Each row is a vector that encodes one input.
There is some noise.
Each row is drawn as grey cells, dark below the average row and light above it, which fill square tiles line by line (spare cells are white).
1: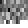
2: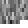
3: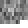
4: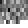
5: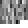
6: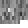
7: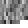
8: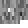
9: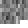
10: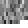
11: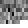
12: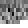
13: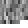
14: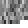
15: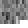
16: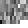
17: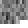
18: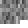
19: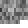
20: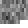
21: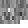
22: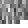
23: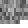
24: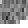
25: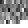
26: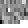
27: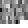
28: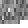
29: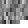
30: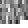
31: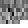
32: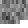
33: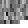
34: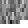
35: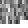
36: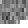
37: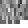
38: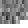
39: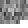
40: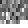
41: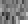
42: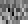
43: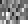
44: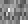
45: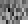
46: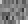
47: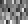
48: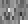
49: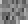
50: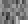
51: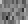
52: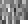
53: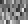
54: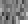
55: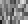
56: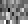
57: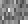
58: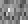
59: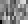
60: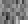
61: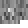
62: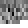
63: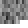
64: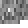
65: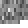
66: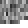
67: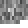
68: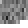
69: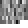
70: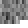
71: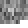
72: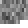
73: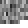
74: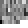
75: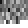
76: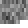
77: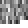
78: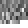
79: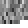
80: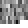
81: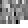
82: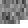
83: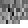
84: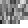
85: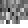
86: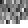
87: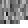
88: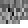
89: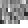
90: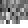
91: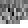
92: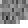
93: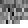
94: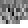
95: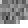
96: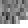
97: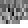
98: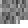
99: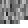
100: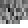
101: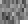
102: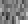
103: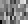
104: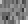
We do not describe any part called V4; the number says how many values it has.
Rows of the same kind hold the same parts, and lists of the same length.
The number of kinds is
2.
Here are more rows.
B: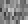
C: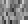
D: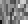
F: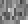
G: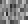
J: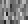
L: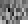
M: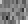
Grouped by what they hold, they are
B, F
C, D, G, J, L, M

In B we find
a point on a 6-point circle and a value of V4.
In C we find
a point on a 6-point line and a value of V4.
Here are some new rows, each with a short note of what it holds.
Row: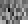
a point on a 6-point line and a value of V4
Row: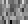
a point on a 6-point line and a value of V4
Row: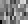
a point on a 6-point line and a value of V4
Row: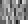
a point on a 6-point circle and a value of V4
